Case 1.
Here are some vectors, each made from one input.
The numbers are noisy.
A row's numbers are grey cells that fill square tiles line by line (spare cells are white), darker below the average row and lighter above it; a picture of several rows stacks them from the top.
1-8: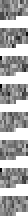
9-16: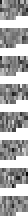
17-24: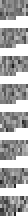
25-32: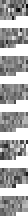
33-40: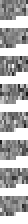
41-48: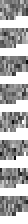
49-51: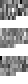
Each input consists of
a point on a 6-point line.
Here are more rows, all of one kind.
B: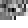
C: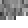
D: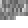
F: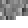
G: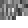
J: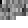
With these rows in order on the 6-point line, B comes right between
D and F.
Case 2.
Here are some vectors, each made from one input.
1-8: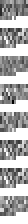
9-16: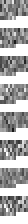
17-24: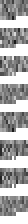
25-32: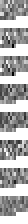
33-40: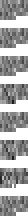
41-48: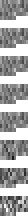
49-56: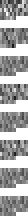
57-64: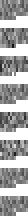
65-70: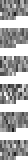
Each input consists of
either a fixed value, or three true/false values.
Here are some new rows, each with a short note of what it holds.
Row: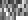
a fixed value
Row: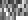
a fixed value
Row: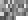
three true/false values
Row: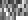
a fixed value
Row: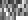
a fixed value
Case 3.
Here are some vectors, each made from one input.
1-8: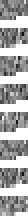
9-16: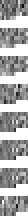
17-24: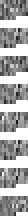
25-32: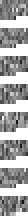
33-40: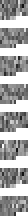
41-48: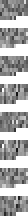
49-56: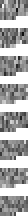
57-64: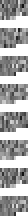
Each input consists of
a point on a 7-point line.
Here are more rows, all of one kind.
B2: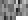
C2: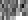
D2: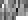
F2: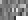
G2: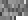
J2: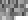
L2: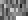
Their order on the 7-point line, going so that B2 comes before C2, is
D2, B2, G2, F2, L2, C2, J2.
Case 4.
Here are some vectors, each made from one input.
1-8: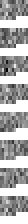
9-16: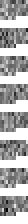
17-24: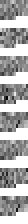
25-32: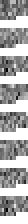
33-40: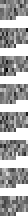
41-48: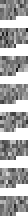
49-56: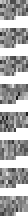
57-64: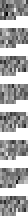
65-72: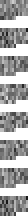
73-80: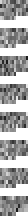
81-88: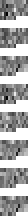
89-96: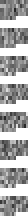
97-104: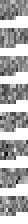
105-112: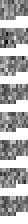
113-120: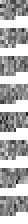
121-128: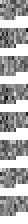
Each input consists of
a point on an 11-point line.
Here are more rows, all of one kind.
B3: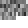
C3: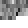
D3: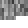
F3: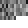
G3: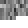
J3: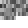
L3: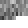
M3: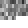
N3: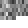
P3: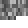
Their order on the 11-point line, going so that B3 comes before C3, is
B3, J3, M3, N3, D3, G3, L3, C3, P3, F3.
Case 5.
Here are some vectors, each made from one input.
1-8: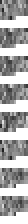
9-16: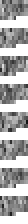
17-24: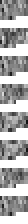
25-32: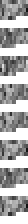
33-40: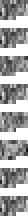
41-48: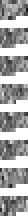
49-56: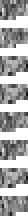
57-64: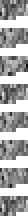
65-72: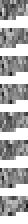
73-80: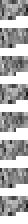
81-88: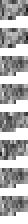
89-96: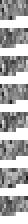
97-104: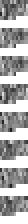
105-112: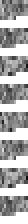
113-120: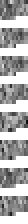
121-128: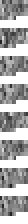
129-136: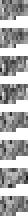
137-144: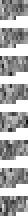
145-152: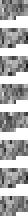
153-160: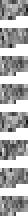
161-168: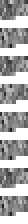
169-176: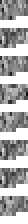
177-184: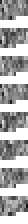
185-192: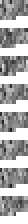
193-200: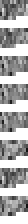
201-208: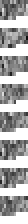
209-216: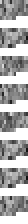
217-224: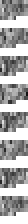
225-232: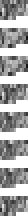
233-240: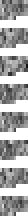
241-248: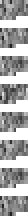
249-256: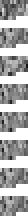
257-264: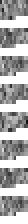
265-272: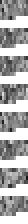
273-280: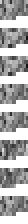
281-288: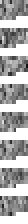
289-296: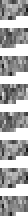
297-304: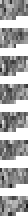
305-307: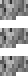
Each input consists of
a point on a 6-point circle.
